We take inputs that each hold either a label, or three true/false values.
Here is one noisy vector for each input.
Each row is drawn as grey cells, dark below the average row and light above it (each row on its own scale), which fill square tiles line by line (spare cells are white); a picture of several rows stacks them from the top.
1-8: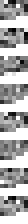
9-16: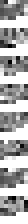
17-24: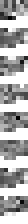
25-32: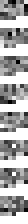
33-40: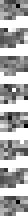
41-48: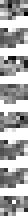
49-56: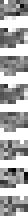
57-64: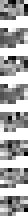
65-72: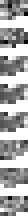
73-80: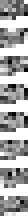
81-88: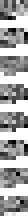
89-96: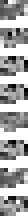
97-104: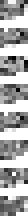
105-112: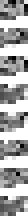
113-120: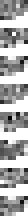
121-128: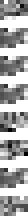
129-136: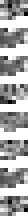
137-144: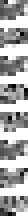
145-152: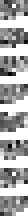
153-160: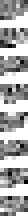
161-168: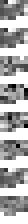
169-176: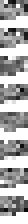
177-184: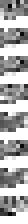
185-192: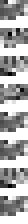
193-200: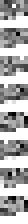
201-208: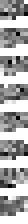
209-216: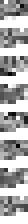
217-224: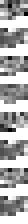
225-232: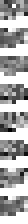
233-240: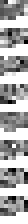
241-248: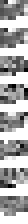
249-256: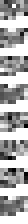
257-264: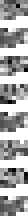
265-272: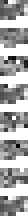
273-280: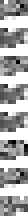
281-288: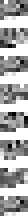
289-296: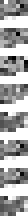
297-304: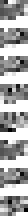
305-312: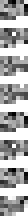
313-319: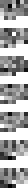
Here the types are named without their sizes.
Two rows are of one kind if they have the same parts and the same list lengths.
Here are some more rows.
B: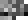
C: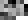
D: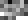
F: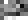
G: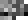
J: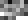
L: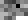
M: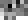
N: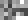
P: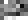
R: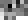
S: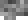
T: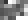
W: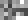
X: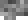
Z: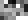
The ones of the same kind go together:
B, C, F, G, P, T, Z
D, J, L, M, N, R, S, W, X

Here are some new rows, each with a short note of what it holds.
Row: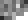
three true/false values
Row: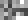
a label
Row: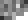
three true/false values
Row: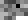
a label
